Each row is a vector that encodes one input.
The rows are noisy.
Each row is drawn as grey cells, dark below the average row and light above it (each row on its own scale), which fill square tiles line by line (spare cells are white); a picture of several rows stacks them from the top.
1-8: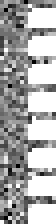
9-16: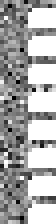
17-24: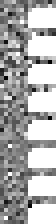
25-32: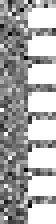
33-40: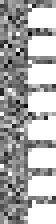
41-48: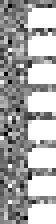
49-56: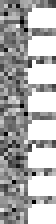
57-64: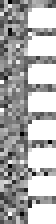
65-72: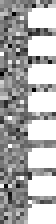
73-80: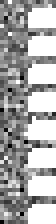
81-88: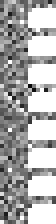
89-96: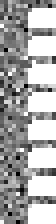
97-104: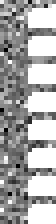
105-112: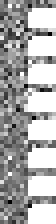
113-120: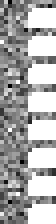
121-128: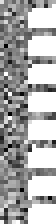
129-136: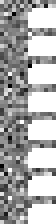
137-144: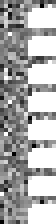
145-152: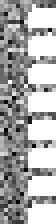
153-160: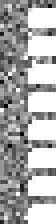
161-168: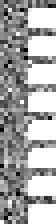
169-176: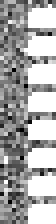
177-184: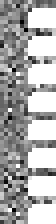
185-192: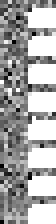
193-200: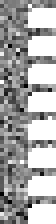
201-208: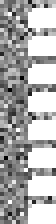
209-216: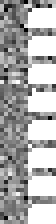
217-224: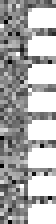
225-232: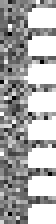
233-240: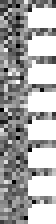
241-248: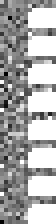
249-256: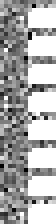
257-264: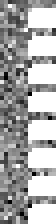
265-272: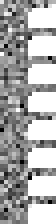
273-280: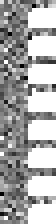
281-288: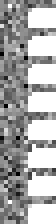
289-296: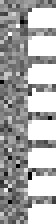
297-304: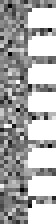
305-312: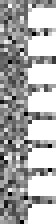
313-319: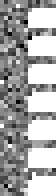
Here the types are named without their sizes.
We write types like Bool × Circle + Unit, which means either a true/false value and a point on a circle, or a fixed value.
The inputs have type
(Bool × Bool × Bool × Bool + Circle) × Label + Unit.
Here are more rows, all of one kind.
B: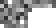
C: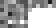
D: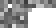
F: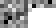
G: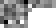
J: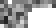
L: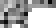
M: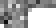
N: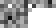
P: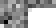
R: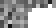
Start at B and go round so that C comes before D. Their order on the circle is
B, G, C, L, N, R, D, F, P, M, J.
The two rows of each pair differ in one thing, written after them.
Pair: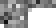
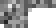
the place on the circle
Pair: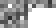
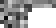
the label
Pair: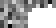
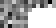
the place on the circle
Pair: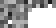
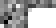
the label
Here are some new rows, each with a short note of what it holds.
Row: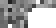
a fixed value
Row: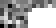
a label and four true/false values
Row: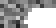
a label and four true/false values
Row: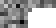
a label and four true/false values
